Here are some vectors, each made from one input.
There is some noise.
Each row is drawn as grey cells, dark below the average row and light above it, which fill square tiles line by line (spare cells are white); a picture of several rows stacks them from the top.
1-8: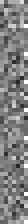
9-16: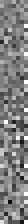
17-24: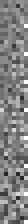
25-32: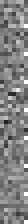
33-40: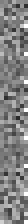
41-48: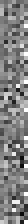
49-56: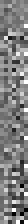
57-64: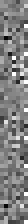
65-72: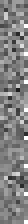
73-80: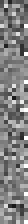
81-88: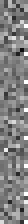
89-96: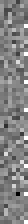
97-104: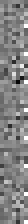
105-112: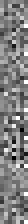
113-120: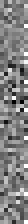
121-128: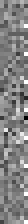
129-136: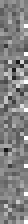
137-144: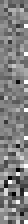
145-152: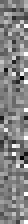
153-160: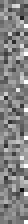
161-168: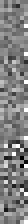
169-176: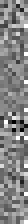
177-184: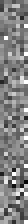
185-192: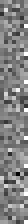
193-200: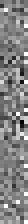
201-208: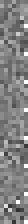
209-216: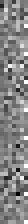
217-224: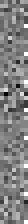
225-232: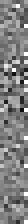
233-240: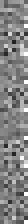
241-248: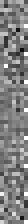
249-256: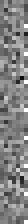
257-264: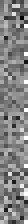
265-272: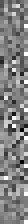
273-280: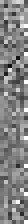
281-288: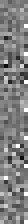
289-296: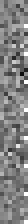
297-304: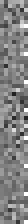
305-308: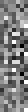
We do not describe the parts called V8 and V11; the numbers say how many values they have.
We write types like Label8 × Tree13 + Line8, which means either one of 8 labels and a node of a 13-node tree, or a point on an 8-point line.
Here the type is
(Bool × Bool × Bool × Bool + V11) × Label7 + Tree10 × V8 + Unit.
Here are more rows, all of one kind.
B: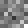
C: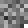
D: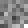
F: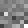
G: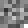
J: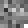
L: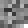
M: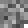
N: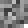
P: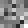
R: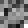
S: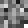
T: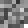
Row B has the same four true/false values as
D and G.
